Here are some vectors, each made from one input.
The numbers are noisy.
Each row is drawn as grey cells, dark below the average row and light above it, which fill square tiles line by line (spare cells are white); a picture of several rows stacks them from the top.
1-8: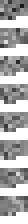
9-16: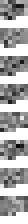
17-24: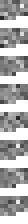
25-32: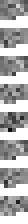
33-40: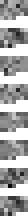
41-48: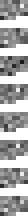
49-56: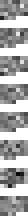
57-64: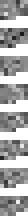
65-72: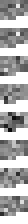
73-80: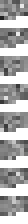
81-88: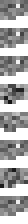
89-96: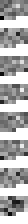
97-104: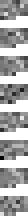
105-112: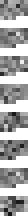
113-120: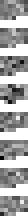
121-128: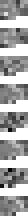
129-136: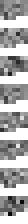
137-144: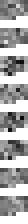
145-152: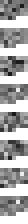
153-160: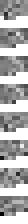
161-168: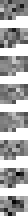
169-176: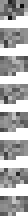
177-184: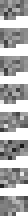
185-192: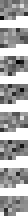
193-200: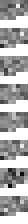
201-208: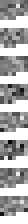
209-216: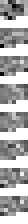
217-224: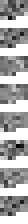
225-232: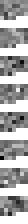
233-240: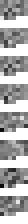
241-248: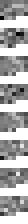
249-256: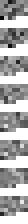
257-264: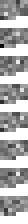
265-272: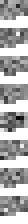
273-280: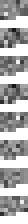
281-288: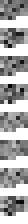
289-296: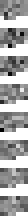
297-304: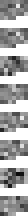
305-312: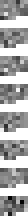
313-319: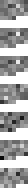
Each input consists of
a true/false value, together with either a point on a 17-point circle, or a point on an 8-point line.
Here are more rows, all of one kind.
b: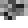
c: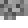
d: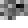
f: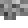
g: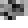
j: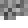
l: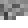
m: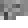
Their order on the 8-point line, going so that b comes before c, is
f, g, l, m, b, j, c, d.
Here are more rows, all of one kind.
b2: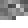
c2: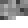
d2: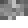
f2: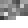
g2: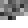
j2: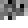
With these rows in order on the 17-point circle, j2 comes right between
b2 and f2.
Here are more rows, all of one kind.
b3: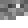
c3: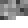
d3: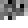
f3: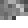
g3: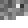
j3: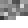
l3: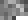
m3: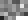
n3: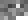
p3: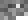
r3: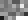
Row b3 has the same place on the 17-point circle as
n3 and p3.
